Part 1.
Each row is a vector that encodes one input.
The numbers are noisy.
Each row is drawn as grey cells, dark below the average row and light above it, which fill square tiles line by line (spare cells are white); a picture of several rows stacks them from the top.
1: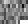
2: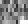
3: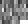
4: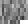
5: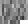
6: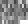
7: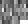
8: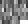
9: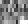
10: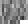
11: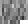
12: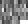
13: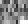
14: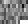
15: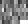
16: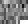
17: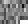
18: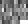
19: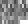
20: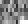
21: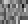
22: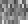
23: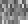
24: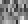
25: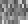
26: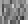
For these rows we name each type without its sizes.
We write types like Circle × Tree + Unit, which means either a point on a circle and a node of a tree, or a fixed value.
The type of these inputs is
Line.
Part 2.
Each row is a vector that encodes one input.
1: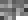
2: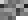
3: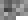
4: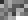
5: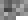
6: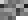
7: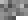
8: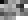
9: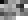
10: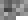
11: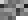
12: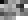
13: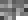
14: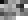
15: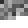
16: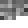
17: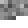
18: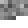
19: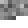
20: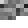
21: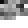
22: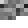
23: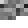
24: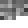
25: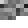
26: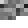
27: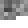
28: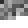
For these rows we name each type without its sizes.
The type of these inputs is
Line.
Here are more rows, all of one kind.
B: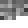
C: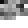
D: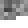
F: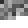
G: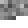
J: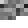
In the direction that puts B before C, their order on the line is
J, G, D, B, F, C.
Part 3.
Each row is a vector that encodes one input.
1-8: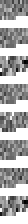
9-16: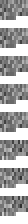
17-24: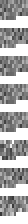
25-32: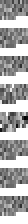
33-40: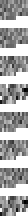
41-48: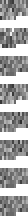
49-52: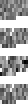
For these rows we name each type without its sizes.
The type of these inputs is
Line.
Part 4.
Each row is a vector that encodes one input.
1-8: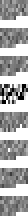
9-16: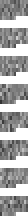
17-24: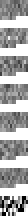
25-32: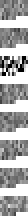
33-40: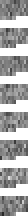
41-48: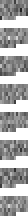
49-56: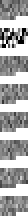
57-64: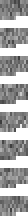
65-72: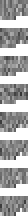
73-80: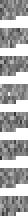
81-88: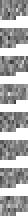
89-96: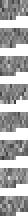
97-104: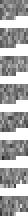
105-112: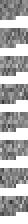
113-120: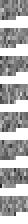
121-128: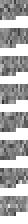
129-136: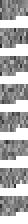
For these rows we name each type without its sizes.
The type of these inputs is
Circle + Unit.
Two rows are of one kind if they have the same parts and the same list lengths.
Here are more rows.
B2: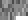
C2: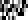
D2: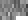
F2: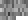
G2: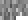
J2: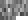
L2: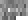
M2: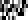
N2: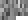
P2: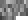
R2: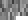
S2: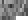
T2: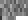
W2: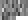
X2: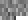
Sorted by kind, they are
B2, D2, F2, G2, J2, L2, N2, P2, R2, S2, T2, W2, X2
C2, M2

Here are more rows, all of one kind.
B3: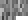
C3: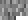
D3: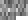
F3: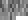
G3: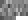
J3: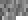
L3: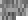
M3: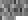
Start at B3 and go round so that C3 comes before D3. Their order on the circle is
B3, G3, F3, M3, J3, C3, D3, L3.
